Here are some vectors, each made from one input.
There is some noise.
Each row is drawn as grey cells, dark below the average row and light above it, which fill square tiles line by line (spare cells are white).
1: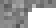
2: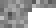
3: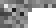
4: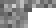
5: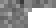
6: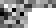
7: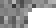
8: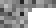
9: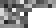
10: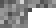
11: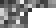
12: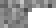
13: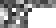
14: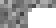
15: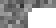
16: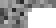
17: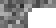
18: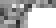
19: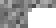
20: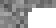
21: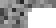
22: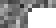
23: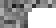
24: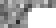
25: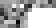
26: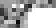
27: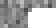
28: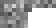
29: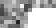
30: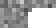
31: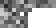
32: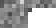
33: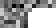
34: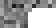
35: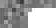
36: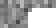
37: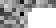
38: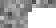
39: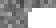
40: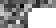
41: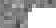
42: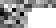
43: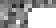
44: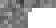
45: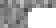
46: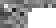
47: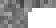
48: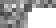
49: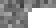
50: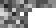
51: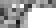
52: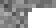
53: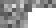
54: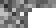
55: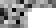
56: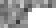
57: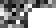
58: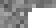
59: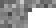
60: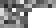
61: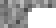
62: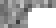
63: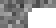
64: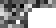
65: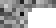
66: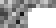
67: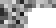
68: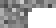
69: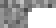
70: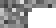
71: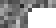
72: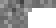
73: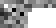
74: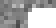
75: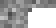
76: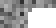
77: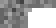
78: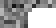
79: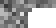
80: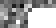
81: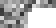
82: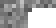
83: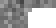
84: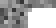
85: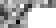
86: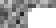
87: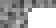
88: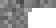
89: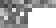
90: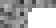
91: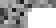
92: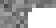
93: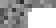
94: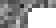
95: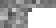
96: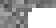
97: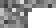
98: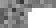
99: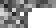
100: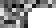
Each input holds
one of 5 labels and a true/false value.
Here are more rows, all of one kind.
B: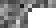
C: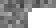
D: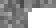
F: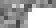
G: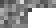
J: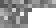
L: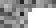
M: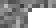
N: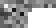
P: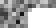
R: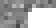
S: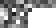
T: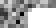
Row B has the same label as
G, M and N.
